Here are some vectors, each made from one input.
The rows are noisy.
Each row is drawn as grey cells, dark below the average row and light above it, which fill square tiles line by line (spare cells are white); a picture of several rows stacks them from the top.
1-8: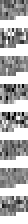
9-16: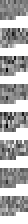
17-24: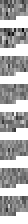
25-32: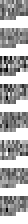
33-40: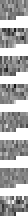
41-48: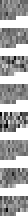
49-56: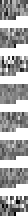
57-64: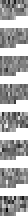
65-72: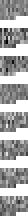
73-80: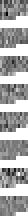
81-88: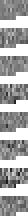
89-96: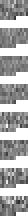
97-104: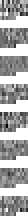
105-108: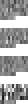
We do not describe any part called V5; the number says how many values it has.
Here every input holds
a list of up to three items, each a true/false value and a value of V5.
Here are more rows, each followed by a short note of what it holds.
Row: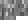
a list of two items
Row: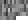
a list of two items
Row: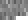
a list of one item
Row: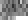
the empty list
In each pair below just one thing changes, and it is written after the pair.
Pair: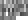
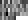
the true/false value in item 1 of the list
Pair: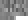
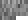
the value of V5 in item 1 of the list
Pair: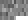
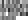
the true/false value in item 1 of the list
